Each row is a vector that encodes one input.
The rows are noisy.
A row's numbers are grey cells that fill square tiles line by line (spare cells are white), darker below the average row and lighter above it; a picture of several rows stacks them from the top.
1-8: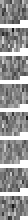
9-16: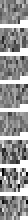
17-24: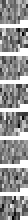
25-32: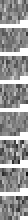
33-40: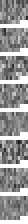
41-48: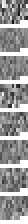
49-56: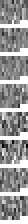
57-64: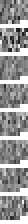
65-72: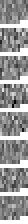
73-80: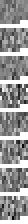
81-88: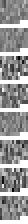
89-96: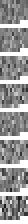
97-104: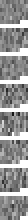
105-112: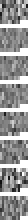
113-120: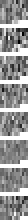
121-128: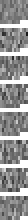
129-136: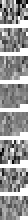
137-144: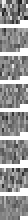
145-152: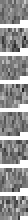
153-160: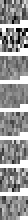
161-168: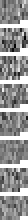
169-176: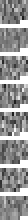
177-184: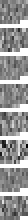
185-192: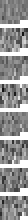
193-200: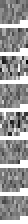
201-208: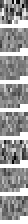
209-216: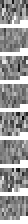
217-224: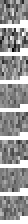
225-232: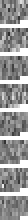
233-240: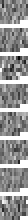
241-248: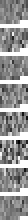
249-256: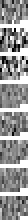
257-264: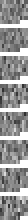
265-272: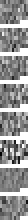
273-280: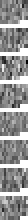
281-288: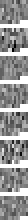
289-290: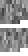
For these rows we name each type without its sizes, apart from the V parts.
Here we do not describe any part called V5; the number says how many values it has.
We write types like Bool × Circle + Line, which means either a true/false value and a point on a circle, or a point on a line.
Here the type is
List(Label × V5 + Line).
